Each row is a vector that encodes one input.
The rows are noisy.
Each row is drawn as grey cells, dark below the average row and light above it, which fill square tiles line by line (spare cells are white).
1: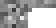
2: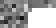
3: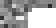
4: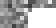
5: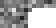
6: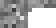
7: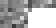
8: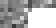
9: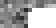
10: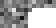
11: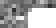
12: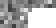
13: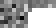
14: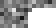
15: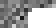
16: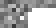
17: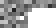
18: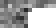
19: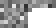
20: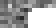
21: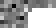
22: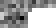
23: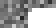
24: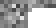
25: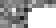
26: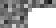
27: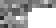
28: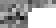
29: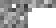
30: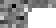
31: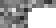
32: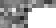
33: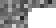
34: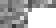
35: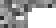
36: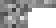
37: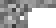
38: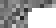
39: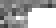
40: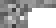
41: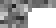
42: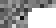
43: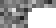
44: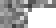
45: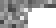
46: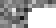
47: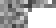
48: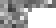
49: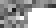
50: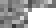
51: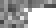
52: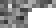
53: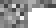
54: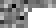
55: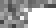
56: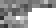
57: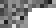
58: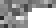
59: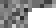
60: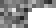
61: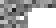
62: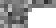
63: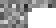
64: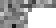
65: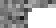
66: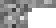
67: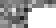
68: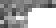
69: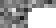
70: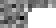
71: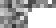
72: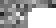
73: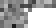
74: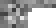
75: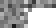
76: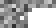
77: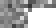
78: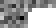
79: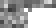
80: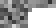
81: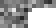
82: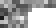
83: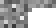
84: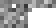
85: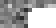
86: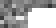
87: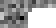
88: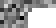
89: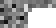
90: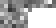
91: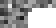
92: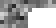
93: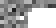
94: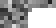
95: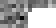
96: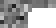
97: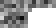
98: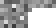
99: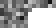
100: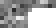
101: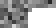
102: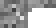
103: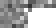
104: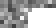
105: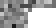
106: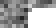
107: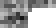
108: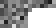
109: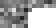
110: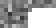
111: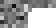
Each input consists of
a true/false value, together with either a point on a 5-point line, or a point on an 8-point line.
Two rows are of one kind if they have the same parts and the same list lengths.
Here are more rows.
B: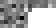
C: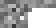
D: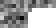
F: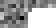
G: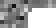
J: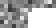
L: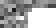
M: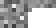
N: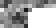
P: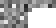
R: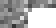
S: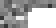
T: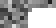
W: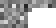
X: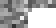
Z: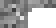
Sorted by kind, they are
B, D, F, G, J, R, X
C, L, M, N, P, S, T, W, Z

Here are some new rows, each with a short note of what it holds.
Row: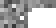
a point on an 8-point line and a true/false value
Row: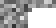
a point on an 8-point line and a true/false value
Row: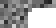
a point on an 8-point line and a true/false value
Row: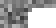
a point on an 8-point line and a true/false value
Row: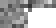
a point on a 5-point line and a true/false value
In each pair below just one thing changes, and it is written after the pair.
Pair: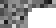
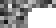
the place on the 8-point line
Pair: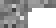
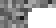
the true/false value
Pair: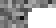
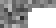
the place on the 8-point line
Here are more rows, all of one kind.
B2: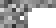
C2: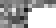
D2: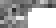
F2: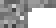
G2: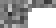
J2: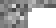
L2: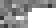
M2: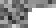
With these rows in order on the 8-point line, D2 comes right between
G2 and L2.
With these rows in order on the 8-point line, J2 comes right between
B2 and C2.
